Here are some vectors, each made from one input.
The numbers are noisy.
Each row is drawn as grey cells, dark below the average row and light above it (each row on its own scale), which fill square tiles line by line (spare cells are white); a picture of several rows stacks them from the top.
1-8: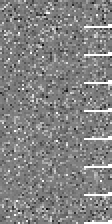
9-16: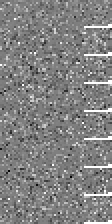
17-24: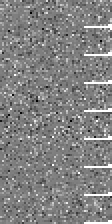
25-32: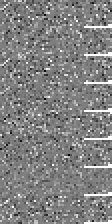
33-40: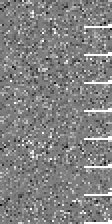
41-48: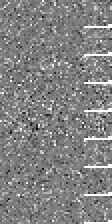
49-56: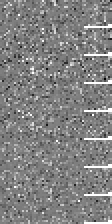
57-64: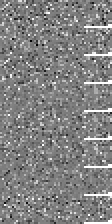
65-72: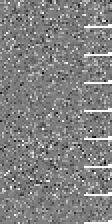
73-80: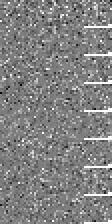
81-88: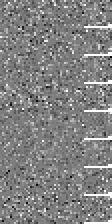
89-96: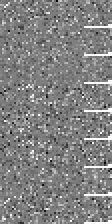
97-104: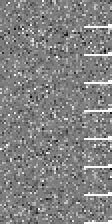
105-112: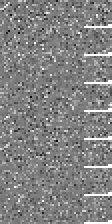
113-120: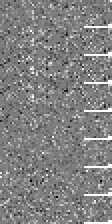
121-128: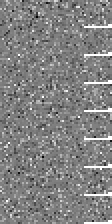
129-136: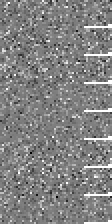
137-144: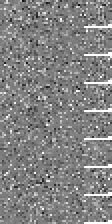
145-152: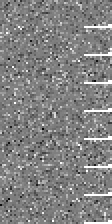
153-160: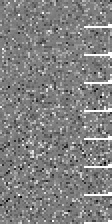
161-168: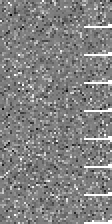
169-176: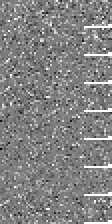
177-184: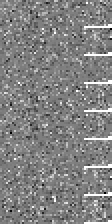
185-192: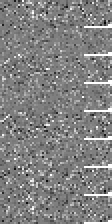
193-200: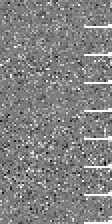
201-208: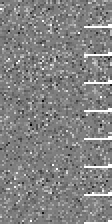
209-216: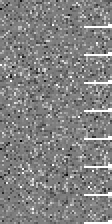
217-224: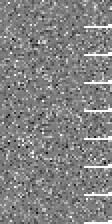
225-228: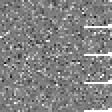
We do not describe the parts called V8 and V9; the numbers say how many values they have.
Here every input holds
a value of V8, together with either one of 5 labels, or one of 7 labels, a true/false value and a value of V9.
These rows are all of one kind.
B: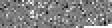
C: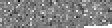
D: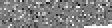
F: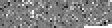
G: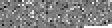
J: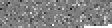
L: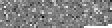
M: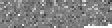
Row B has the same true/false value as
C and D.
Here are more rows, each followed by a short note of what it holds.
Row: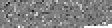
one of 7 labels, a true/false value, a value of V8 and a value of V9
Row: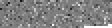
one of 7 labels, a true/false value, a value of V8 and a value of V9
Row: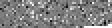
one of 7 labels, a true/false value, a value of V8 and a value of V9
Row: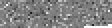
one of 5 labels and a value of V8
